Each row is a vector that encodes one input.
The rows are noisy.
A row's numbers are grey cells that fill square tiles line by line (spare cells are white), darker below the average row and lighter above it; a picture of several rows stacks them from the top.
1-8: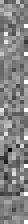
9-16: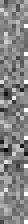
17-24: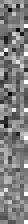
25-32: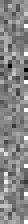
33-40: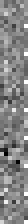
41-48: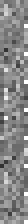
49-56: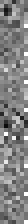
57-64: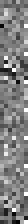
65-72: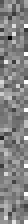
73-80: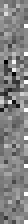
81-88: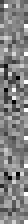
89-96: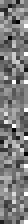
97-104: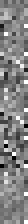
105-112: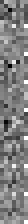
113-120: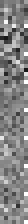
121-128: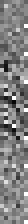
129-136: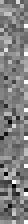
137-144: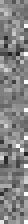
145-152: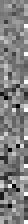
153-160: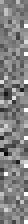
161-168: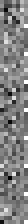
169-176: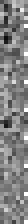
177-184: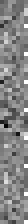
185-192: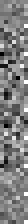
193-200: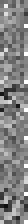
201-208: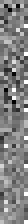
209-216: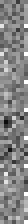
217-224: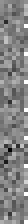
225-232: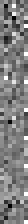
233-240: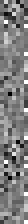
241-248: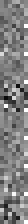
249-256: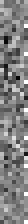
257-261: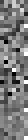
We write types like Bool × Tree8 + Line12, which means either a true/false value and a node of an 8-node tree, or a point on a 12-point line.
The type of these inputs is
(Bool × Tree13 + Tree11) × Tree11.
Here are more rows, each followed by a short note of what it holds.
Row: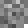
a node of an 11-node tree, a node of a 13-node tree and a true/false value
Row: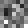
a node of each of two 11-node trees
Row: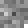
a node of an 11-node tree, a node of a 13-node tree and a true/false value
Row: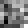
a node of each of two 11-node trees
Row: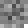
a node of an 11-node tree, a node of a 13-node tree and a true/false value
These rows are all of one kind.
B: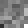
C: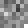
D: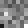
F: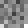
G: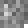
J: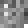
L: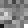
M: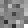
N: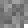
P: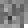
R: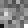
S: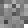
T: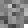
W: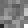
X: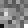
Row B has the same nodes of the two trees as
D, R, W and X.
